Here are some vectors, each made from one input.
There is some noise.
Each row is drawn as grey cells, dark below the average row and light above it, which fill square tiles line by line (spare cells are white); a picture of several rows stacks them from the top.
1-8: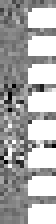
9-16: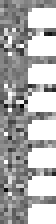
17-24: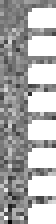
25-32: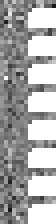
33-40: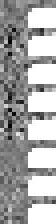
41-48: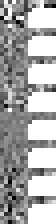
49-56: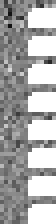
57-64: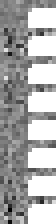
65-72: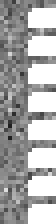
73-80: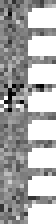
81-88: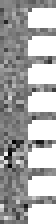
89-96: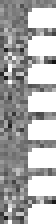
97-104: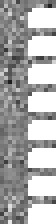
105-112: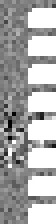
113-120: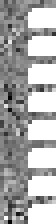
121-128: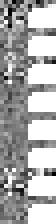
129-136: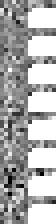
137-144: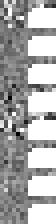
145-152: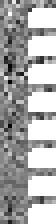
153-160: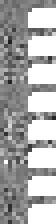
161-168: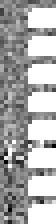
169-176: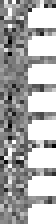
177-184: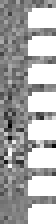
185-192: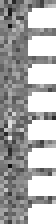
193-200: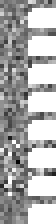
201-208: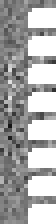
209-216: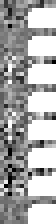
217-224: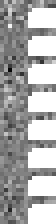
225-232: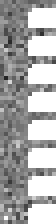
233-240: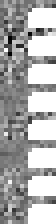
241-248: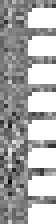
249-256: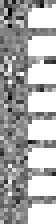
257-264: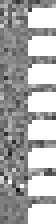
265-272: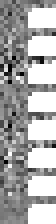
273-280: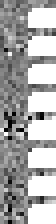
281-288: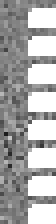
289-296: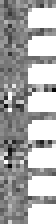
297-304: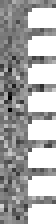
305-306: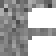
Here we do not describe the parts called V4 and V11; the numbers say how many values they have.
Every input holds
either a point on a 6-point circle and a true/false value, or a value of V4 and a value of V11.
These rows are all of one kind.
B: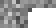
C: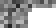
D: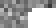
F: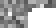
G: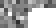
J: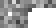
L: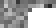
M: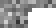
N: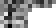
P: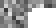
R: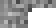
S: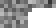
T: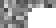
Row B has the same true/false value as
J, M and R.
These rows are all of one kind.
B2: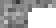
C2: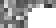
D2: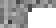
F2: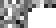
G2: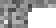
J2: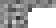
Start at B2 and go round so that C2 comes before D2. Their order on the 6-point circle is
B2, C2, J2, F2, D2, G2.
